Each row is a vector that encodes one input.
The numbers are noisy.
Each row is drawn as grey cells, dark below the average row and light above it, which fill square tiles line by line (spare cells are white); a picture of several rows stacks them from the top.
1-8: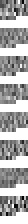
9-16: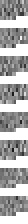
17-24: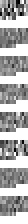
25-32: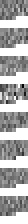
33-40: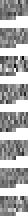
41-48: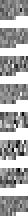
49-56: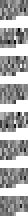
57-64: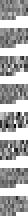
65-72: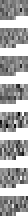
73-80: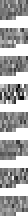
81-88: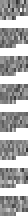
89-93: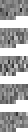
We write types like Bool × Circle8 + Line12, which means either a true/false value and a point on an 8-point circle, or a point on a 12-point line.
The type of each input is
Bool × Line8.
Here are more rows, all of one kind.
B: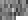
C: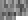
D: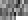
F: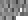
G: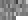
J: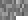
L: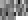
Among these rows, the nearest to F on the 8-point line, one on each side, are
D and G.
